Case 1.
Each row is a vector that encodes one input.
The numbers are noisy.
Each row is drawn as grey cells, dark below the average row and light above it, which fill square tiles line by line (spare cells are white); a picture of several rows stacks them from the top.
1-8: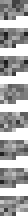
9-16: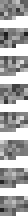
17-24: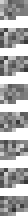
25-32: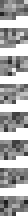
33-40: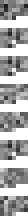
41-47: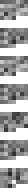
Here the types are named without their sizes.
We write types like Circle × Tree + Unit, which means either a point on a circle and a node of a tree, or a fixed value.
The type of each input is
Label.
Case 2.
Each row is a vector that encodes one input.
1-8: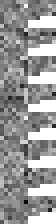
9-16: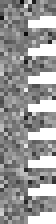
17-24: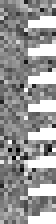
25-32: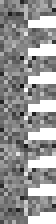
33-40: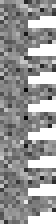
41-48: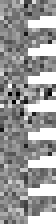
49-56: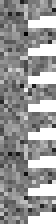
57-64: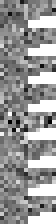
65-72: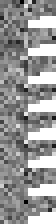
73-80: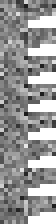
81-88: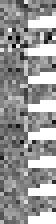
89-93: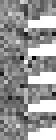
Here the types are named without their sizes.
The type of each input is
Bool × Bool × Bool + Unit.
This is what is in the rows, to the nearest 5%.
About 5% of them hold a fixed value. The rest hold three true/false values.
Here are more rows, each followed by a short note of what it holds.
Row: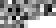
a fixed value
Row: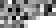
a fixed value
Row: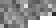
three true/false values
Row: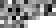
a fixed value
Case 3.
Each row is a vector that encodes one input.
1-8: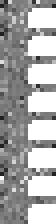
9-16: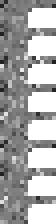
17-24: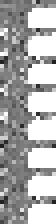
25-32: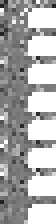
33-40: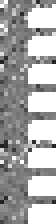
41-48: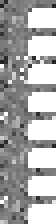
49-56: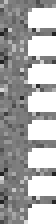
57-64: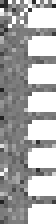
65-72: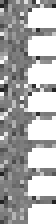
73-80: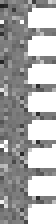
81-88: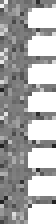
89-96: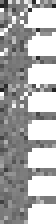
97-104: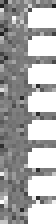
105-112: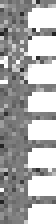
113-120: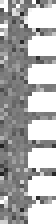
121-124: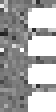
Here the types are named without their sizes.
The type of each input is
Bool × Bool × Bool + Unit.
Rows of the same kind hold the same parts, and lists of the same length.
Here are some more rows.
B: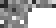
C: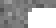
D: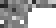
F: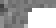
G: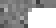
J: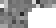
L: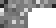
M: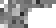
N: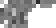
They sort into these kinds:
B, D
C, F, G, J, L, M, N

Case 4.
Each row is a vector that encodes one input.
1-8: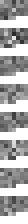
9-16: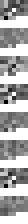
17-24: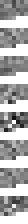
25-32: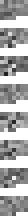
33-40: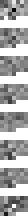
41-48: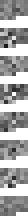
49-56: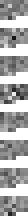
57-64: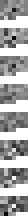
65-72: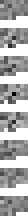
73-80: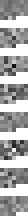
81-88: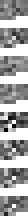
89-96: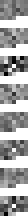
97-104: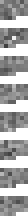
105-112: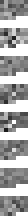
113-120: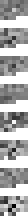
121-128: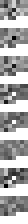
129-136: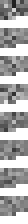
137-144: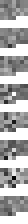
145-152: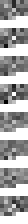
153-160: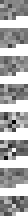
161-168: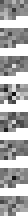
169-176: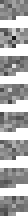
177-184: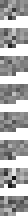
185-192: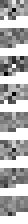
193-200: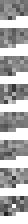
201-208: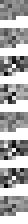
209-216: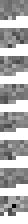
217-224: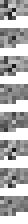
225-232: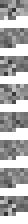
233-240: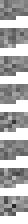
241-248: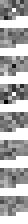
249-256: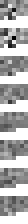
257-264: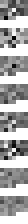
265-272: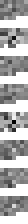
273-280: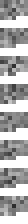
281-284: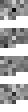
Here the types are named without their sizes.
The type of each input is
Bool × Bool × Bool × Bool.
